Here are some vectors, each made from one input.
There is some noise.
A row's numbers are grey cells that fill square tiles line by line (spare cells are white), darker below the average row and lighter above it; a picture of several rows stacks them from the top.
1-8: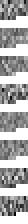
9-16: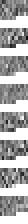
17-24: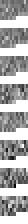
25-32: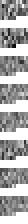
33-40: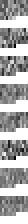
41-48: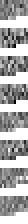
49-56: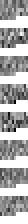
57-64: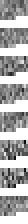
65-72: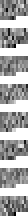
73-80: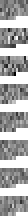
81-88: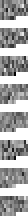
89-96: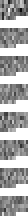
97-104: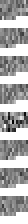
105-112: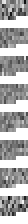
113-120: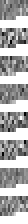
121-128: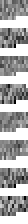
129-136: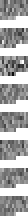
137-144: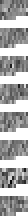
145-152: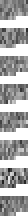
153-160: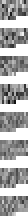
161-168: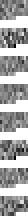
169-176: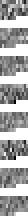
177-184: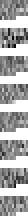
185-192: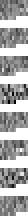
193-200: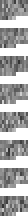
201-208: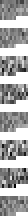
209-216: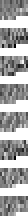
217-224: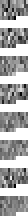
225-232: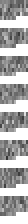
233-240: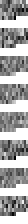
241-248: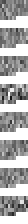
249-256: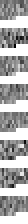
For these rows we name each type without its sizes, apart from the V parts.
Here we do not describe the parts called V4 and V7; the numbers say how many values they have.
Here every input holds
either a point on a line, or a true/false value, a value of V4 and a value of V7.
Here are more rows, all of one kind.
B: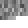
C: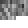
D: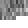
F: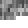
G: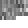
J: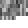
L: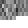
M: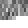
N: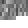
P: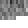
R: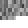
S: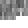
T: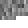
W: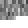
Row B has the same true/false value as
M, R and W.
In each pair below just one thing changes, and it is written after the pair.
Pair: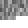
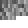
the true/false value
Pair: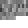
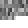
the true/false value
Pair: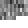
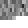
the true/false value
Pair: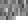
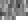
the true/false value
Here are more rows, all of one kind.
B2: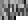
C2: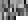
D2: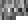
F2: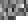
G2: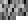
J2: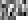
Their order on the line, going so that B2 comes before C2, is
B2, C2, F2, D2, G2, J2.
